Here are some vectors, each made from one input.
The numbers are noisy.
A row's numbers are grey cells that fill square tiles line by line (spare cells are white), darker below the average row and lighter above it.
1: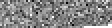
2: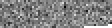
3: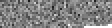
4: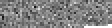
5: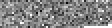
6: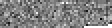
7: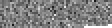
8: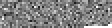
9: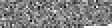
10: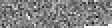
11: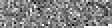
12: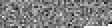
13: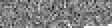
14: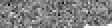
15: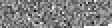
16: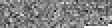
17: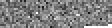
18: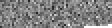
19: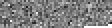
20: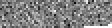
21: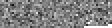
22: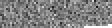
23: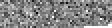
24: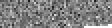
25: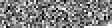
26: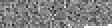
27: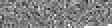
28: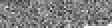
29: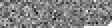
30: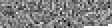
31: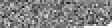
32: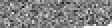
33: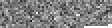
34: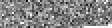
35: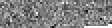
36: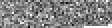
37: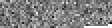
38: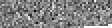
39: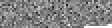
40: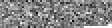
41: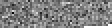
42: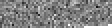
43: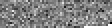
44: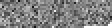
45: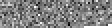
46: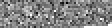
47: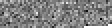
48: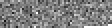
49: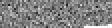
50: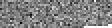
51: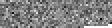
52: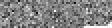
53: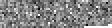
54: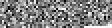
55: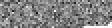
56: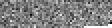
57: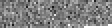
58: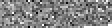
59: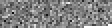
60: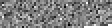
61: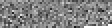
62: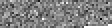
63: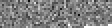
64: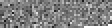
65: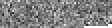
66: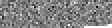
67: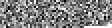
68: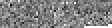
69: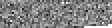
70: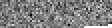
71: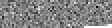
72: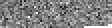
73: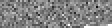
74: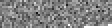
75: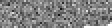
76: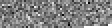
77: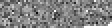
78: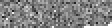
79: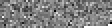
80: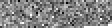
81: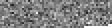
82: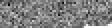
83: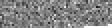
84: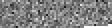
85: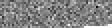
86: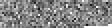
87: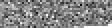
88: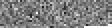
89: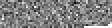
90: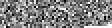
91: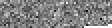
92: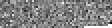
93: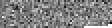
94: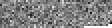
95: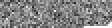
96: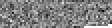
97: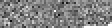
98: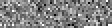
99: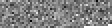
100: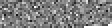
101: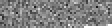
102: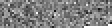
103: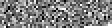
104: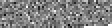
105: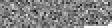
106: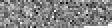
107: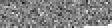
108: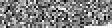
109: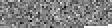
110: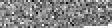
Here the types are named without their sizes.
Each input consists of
a list of items, each a label, a point on a line and a true/false value.
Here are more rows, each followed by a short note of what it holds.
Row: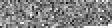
a list of one item
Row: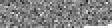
a list of one item
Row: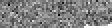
a list of one item
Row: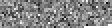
a list of two items
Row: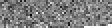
a list of two items
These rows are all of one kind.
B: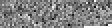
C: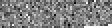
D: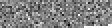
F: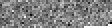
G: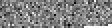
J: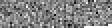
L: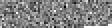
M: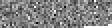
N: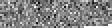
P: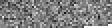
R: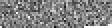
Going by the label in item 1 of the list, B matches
F, M and N.
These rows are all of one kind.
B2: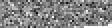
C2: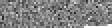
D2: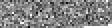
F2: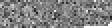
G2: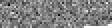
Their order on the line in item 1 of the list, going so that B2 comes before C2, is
D2, B2, F2, G2, C2.
